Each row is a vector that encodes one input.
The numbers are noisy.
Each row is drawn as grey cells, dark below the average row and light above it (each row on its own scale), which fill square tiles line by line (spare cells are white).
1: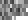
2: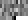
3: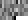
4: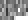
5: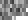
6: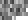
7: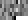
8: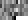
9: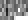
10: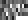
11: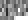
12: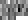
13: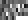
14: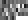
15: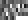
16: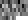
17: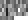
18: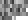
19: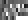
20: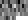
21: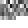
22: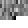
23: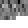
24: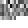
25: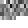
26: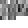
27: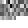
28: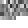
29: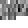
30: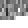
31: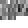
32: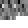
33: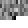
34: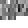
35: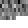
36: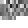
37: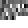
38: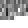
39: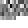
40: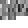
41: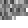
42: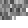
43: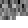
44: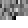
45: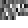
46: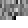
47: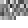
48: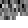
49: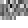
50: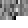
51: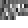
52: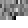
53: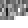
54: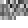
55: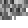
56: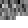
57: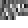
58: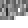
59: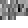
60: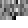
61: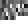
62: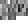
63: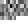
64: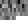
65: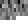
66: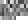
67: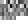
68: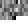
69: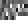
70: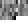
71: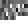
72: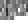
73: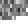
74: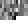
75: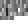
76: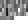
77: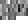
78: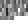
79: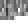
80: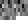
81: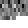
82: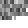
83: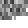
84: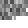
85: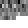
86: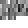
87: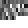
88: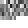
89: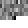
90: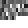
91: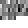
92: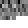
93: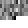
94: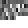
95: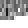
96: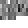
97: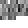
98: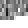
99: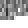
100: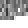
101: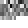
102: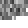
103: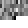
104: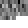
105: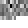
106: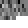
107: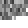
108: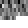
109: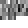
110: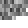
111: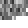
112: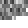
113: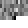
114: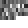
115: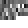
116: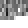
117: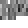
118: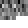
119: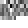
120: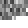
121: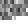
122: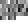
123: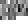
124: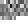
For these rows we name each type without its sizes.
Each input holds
a label.
